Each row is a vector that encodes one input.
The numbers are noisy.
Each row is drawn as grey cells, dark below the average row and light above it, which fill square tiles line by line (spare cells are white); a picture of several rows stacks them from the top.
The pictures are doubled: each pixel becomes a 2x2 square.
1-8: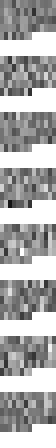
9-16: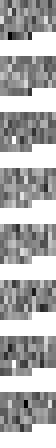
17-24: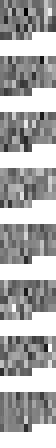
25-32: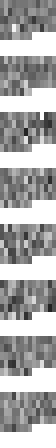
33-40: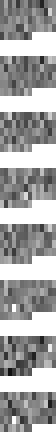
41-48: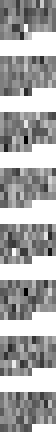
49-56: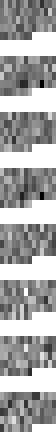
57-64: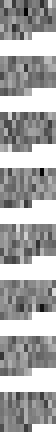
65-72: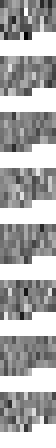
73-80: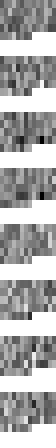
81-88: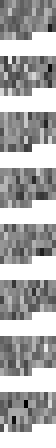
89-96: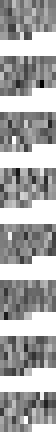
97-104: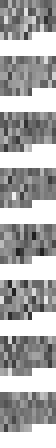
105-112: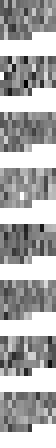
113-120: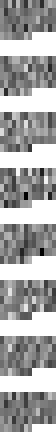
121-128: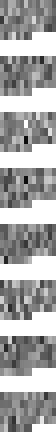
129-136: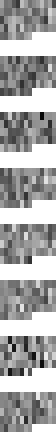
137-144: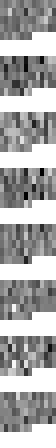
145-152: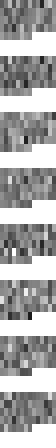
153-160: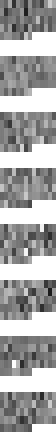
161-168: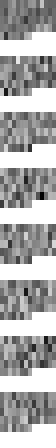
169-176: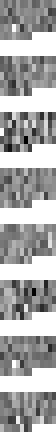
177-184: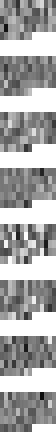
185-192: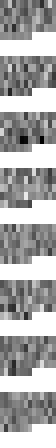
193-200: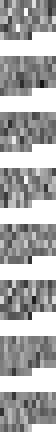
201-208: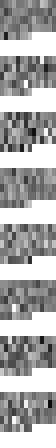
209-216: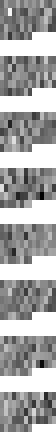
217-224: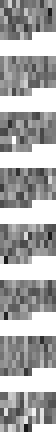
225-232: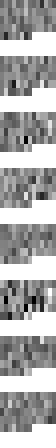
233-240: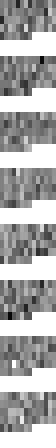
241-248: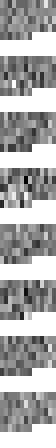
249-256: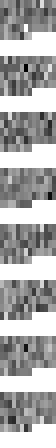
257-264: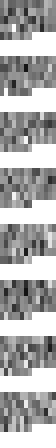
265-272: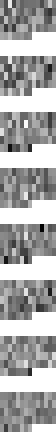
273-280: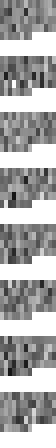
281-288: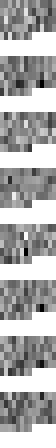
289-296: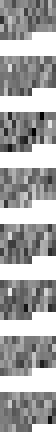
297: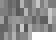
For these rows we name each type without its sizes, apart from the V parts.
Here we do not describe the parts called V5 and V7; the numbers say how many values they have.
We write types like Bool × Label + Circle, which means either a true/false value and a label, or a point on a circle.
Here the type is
Bool × Circle × Label × V5 × V7.
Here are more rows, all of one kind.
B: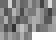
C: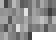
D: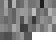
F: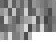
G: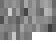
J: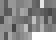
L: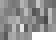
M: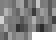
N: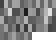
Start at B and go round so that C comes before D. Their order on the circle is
B, G, C, L, J, D, M, N, F.
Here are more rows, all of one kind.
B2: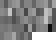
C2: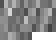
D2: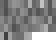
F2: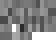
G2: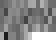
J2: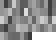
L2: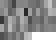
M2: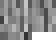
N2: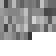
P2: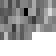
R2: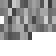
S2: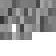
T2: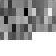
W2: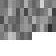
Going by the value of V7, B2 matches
D2, N2, T2 and W2.
